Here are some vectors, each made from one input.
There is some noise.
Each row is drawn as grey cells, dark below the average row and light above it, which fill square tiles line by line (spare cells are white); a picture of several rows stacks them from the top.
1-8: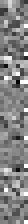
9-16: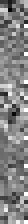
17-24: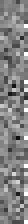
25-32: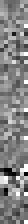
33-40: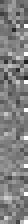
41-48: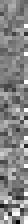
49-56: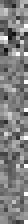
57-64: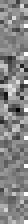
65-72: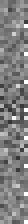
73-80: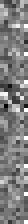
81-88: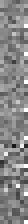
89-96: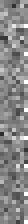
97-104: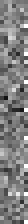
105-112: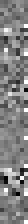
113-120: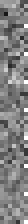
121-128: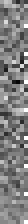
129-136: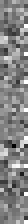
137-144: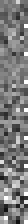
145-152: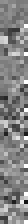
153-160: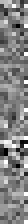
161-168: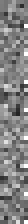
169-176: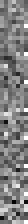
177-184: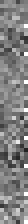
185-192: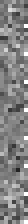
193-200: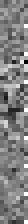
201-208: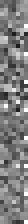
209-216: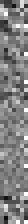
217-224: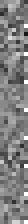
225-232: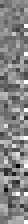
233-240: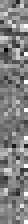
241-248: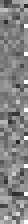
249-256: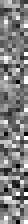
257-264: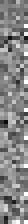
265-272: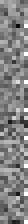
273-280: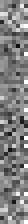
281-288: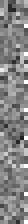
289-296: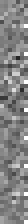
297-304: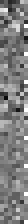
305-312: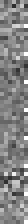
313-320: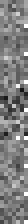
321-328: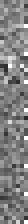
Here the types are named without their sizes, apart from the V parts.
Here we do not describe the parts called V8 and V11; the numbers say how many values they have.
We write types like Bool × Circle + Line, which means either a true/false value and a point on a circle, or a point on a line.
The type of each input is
(Bool × (Line × Line + Unit) + List(V8) × V11) × Label.
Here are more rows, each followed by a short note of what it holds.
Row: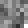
a label and a true/false value
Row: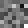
a label and a value of V11, together with a list of two items
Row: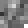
a label and a value of V11, together with a list of two items
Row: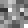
a label, a point on each of two lines and a true/false value
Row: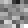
a label and a value of V11, together with the empty list
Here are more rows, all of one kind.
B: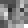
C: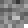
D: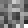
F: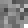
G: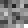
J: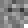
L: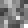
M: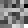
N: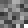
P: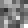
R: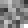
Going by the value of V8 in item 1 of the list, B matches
D and G.
